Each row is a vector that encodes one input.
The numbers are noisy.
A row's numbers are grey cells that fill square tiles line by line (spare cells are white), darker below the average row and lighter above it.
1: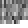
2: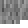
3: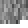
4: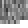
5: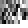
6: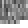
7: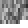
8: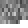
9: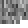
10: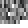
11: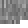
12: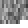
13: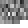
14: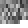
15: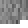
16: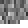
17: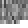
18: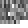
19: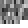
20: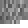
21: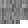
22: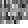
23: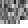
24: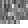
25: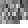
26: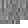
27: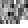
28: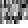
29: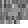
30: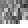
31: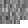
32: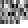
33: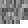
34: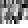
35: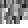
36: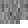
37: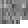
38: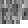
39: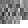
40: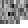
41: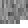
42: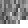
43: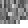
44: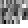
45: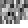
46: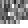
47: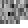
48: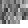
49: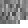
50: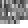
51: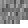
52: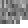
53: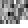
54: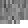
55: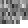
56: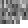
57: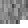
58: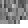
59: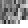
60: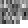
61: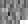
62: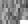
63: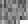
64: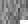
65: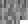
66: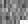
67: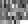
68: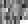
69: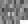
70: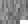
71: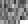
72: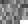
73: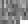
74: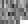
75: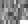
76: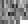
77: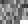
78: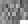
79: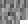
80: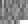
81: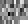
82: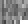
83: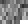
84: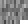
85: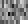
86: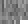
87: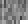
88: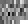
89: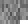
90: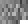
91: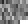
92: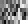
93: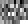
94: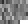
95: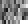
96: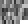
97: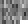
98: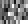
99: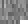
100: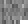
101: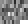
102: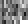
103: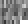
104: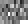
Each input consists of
either three true/false values, or a list of up to two points on a 6-point line.
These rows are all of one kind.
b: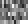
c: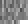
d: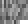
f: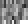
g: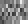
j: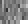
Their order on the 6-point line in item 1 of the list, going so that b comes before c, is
d, g, b, f, j, c.
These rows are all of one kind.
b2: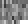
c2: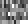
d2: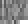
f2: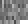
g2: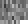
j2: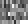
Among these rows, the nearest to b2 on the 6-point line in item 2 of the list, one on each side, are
c2 and d2.
